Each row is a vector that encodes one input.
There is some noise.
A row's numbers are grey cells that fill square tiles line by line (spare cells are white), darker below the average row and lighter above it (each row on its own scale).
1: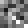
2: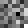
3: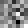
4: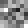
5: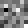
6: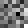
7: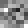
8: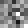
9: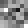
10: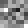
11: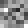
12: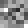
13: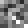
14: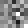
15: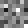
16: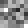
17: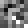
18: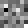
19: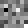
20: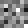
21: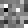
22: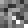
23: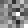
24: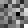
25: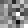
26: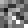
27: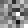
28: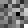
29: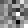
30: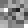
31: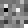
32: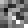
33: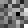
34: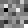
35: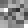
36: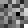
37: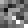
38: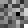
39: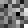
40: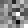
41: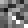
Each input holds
a point on a 5-point line.
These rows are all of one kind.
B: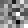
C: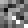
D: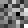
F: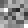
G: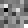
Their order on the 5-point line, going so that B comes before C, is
F, B, G, C, D.
